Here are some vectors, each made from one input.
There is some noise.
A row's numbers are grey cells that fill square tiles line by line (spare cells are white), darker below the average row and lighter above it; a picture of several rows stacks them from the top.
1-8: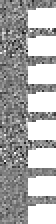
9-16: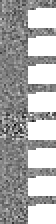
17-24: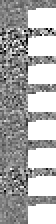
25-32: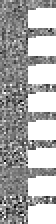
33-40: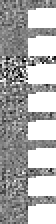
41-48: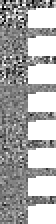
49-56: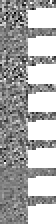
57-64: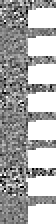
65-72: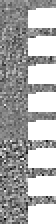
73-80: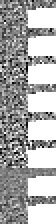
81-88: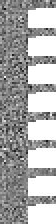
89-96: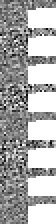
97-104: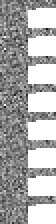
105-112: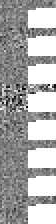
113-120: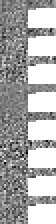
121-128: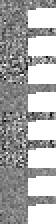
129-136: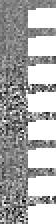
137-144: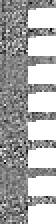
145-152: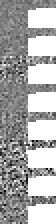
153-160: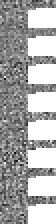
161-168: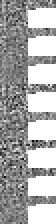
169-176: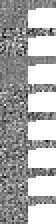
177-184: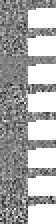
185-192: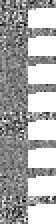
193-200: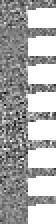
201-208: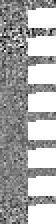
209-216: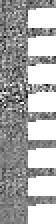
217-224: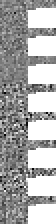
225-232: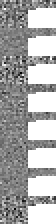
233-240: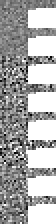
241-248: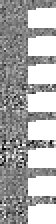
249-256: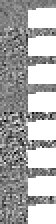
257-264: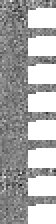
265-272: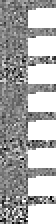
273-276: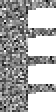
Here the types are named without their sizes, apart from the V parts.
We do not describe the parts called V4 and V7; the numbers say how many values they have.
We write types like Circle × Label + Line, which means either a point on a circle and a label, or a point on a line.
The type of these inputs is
(Line + V7) × (Tree + V4).
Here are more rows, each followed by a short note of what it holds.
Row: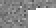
a value of V4 and a value of V7
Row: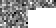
a point on a line and a value of V4
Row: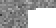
a point on a line and a value of V4
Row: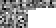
a point on a line and a node of a tree
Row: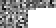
a point on a line and a node of a tree
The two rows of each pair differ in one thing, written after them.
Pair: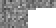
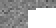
the node of the tree
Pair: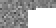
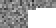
the value of V7
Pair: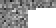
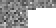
the value of V7
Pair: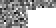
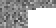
the node of the tree
